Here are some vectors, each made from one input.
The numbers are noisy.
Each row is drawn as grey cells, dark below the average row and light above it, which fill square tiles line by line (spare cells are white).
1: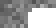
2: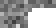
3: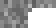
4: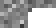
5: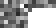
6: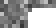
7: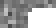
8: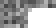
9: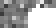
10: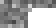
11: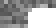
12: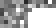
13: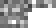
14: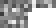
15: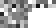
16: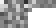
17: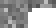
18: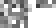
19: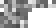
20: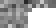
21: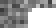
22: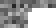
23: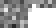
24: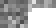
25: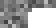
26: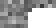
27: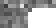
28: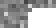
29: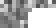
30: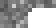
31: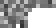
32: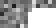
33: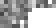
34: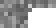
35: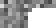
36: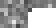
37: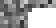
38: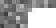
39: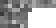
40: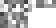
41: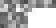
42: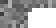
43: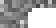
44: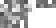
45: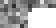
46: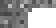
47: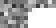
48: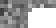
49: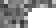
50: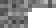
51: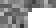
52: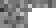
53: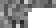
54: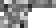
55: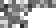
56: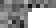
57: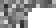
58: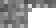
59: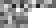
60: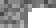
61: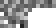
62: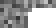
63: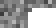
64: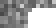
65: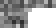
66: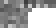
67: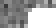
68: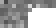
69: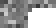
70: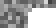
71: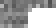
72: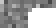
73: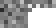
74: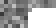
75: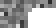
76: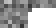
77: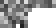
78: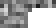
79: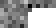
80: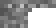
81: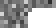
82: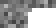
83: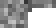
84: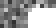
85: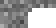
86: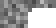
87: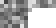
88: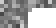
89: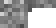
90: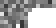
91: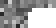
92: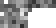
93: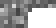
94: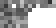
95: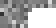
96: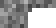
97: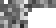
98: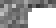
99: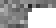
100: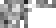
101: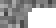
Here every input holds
a list of up to two points on a 7-point line.
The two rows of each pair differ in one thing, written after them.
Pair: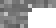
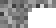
the place on the 7-point line in item 2 of the list
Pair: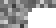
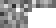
the place on the 7-point line in item 2 of the list
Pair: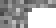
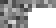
the place on the 7-point line in item 1 of the list
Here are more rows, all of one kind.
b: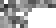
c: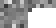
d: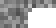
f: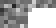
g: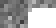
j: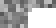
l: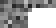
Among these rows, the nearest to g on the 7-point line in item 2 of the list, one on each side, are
c and d.
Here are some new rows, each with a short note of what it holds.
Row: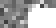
the empty list
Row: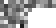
a list of two items
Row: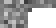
a list of two items
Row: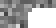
a list of one item
